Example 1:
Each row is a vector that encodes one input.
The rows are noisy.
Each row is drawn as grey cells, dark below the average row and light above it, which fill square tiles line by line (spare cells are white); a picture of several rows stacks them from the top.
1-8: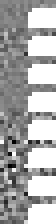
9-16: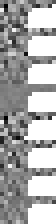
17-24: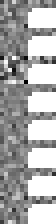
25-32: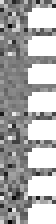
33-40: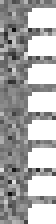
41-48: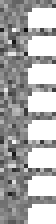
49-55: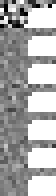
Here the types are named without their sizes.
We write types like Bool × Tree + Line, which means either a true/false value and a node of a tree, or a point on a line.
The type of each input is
Line.
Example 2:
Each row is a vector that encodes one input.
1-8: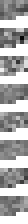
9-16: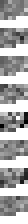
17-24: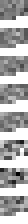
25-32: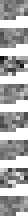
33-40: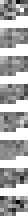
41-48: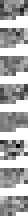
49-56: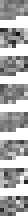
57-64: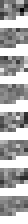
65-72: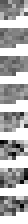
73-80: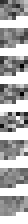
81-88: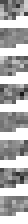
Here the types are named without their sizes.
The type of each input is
Tree.
